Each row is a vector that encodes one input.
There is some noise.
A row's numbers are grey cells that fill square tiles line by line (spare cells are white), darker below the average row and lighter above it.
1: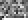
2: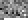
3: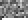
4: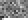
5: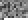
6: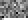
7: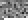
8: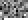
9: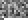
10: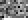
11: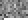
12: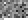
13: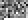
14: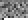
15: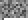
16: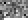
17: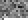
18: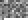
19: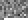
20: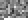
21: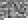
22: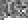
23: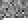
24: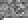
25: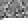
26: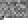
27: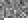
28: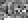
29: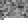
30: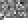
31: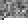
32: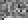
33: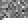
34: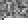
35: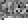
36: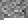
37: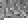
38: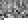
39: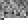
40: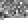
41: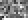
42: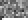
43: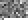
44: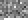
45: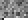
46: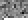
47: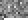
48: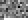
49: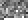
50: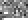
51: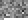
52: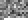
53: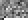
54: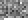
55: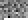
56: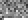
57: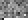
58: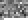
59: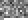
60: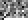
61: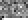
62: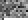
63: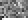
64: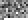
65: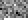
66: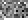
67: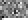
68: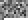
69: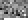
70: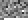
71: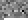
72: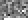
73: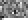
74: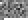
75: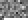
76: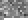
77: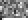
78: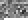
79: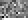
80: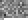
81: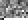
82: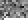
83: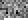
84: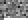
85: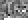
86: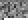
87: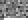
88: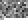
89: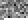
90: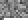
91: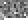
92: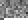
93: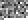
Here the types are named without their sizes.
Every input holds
a node of a tree, together with a list of points on a line.
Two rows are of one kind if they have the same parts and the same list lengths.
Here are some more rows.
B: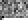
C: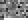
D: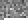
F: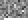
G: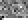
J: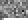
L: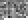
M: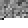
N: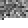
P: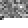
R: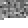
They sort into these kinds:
B, D, G, L, M, P, R
C, N
F, J

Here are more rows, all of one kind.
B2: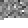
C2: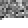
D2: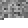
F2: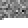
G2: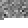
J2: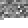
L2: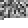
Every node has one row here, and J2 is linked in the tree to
G2 and L2.
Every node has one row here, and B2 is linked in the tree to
D2.
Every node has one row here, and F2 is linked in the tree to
C2 and G2.
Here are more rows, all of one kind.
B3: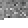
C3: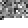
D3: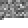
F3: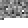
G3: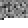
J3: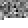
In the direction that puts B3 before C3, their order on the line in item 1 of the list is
D3, B3, J3, C3, F3, G3.
